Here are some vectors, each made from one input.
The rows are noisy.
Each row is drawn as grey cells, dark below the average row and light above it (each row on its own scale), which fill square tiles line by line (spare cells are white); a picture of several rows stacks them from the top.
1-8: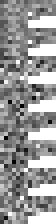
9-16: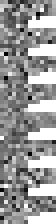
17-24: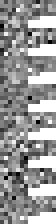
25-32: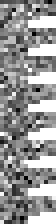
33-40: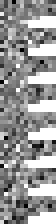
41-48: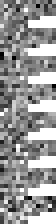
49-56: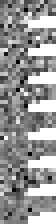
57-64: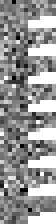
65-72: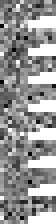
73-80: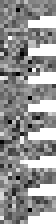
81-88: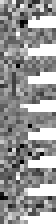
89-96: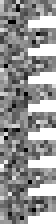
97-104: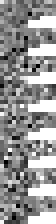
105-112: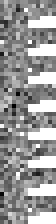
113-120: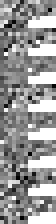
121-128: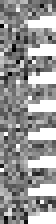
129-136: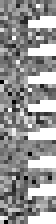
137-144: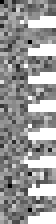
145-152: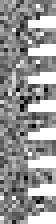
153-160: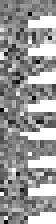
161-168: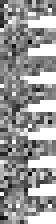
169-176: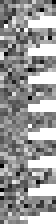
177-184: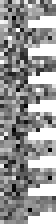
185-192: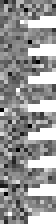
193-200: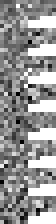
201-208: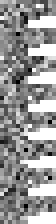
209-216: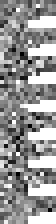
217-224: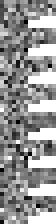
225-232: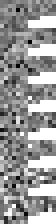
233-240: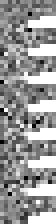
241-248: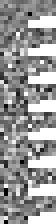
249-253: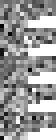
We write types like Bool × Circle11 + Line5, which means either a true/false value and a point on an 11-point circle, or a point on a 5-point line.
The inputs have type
Bool × (Circle17 + Unit).
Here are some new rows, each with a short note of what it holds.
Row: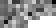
a true/false value
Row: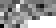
a point on a 17-point circle and a true/false value
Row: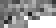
a true/false value
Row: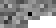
a true/false value
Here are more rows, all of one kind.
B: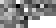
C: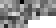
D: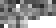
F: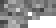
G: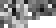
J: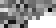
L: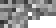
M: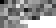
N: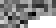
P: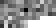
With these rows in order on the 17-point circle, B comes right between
F and G.
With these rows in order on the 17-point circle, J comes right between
C and P.
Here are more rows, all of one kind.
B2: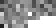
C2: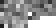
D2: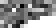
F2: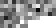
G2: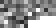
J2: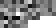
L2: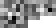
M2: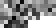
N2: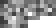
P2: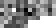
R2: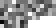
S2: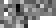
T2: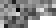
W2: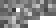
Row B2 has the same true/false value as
C2, F2, N2 and W2.
